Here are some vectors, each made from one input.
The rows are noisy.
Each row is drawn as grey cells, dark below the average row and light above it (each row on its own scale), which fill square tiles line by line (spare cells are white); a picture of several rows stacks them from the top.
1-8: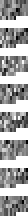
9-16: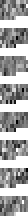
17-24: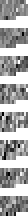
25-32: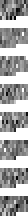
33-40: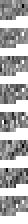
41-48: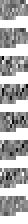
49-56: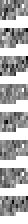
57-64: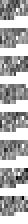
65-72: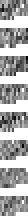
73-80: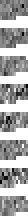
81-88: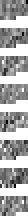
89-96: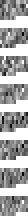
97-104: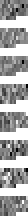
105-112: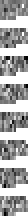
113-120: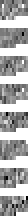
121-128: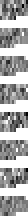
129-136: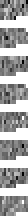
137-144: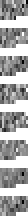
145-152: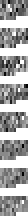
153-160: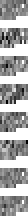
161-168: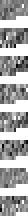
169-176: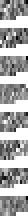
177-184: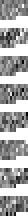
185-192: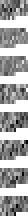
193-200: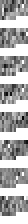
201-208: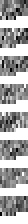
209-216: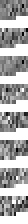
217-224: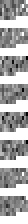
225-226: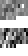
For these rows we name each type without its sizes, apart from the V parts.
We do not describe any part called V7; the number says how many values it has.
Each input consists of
either a fixed value, or a node of a tree, a true/false value and a value of V7.
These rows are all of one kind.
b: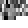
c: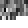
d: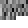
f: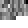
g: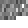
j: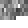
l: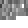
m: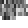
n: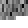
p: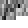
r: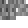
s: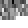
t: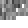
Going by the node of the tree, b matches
d, m, n and p.
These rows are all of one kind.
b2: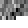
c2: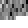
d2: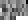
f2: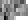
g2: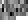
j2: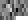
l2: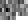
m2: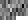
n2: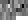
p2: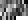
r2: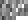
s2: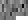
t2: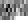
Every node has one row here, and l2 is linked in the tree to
b2 and m2.
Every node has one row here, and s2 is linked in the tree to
f2.
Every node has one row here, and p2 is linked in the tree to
m2 and n2.
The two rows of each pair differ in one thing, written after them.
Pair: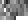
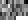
the node of the tree
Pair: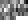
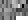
the node of the tree
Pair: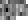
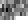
the value of V7
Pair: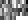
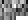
the node of the tree
